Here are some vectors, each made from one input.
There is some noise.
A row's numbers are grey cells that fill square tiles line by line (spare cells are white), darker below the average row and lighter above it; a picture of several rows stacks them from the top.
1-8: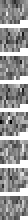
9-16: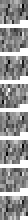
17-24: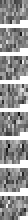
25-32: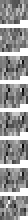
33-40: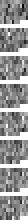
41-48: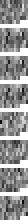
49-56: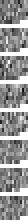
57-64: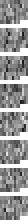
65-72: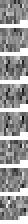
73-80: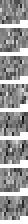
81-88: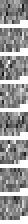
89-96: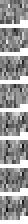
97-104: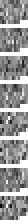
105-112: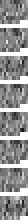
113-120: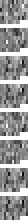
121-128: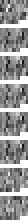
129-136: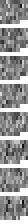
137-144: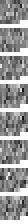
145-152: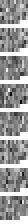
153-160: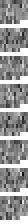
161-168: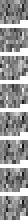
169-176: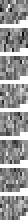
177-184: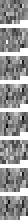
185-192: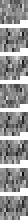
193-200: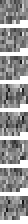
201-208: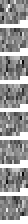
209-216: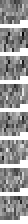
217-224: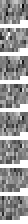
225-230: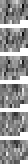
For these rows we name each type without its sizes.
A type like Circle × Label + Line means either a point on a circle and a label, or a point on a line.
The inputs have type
(Circle + Unit) × Line × Tree.
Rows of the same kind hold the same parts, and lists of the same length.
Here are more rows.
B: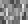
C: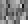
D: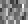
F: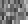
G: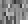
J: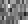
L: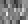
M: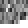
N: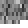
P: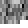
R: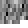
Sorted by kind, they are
B, D, F, G, J, L, M
C, N, P, R

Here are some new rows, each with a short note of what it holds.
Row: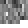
a point on a circle, a point on a line and a node of a tree
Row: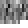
a point on a line and a node of a tree
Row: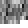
a point on a line and a node of a tree
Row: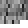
a point on a line and a node of a tree
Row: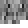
a point on a line and a node of a tree
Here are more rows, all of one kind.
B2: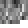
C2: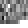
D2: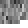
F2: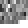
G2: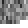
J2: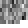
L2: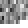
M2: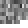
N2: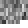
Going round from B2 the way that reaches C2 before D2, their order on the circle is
B2, N2, J2, L2, F2, C2, G2, M2, D2.
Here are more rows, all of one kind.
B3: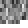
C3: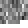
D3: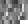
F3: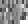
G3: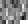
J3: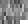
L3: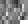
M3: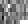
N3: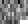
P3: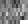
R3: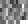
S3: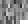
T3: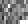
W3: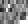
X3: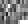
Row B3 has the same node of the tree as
D3, F3, L3 and W3.
